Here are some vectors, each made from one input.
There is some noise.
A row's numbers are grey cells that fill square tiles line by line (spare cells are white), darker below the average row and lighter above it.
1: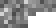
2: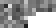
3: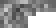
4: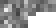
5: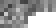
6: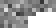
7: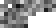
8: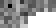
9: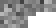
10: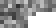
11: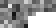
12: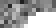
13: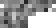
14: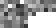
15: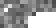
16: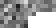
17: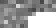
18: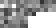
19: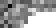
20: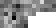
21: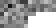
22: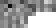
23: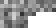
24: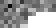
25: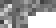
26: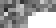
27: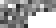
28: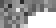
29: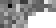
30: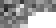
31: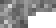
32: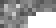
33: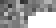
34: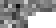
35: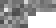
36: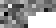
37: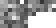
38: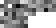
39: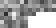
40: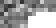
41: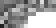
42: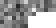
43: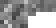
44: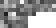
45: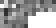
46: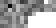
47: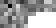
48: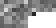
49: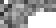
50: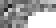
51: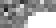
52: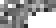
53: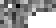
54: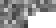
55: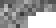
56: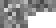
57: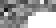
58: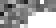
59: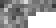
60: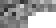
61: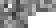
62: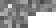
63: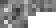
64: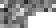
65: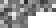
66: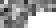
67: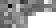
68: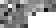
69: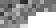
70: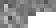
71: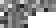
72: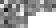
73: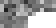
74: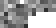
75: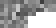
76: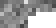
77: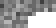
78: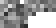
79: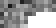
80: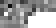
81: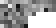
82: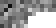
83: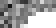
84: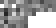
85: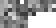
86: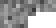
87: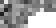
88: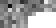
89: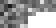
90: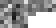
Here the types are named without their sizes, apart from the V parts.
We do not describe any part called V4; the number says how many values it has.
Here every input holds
a point on a line, together with either three true/false values, or a value of V4.
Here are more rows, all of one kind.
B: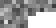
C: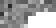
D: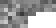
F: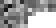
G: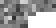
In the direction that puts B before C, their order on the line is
G, B, D, C, F.
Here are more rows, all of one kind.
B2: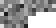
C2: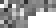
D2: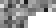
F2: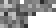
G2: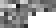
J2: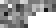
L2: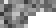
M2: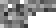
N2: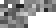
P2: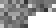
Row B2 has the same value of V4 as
D2, N2 and P2.
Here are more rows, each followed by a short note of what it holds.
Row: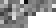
a point on a line and a value of V4
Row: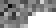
a point on a line and three true/false values
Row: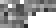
a point on a line and a value of V4
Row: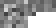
a point on a line and three true/false values
